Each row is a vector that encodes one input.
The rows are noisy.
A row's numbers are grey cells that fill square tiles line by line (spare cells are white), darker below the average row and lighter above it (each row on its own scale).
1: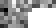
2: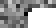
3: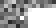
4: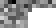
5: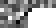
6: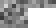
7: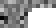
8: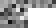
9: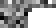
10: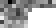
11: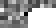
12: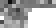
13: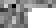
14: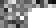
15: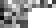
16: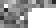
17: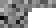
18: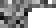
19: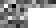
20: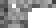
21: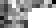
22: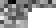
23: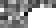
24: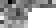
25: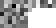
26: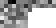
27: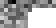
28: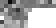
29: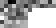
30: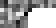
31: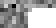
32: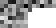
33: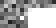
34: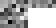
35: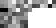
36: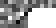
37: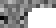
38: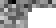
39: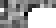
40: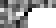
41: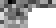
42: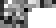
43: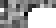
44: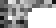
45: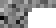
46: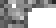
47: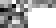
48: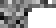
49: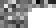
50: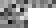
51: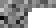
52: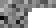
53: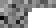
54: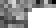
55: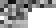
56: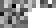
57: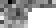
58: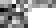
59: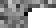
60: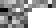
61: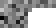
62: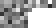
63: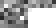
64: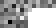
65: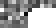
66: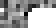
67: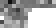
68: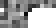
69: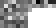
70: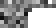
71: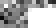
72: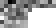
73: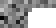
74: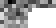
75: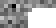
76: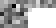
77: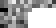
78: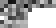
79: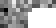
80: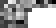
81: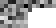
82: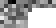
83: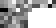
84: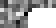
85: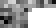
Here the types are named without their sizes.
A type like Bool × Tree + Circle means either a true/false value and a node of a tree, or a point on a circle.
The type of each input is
Bool × Bool × Bool × (Circle + Unit) + Tree.
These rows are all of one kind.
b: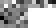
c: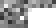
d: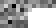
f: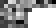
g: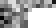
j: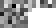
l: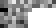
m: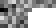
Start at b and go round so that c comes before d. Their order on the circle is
b, c, d, j, m, l, g, f.
